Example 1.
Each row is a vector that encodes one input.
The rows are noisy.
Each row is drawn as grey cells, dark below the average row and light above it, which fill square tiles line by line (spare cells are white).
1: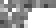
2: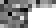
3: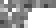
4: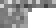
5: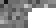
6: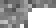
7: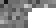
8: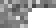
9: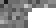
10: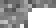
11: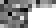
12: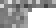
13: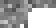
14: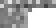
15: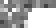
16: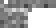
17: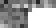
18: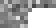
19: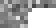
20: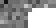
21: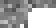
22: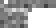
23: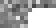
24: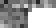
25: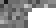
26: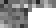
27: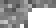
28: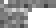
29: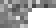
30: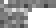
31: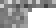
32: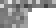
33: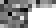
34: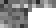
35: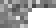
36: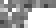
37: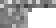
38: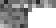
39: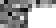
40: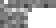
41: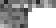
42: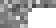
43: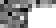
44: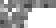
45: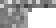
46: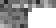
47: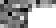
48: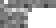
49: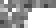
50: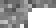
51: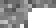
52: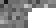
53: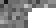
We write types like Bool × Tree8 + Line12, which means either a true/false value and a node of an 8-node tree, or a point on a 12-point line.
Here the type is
Line8.
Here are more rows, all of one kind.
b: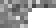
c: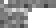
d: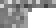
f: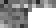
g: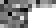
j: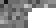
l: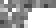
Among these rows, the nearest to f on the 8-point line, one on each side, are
g and j.
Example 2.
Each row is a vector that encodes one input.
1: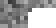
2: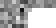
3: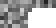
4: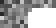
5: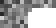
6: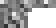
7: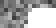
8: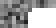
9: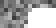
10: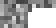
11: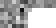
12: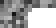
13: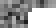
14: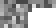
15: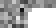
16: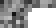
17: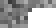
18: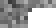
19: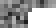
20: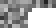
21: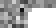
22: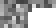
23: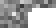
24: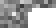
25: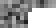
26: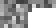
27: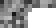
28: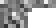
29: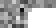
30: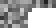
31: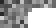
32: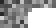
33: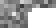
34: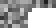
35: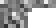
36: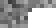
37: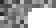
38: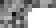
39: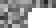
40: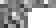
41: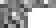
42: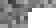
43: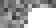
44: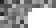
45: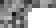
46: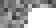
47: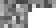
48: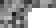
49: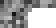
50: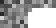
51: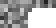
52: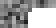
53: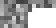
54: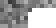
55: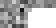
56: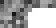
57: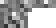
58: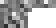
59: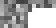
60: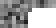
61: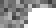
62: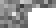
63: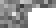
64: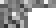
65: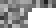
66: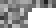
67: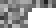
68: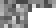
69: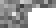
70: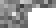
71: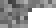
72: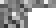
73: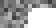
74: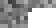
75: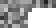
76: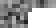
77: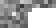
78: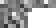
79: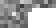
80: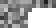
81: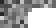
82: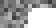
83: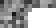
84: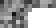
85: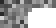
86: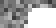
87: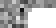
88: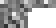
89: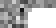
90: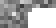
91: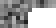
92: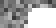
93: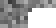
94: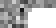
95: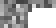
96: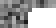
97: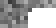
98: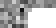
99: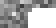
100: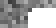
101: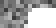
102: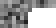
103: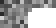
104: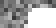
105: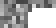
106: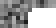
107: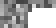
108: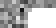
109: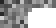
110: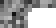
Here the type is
Tree10.
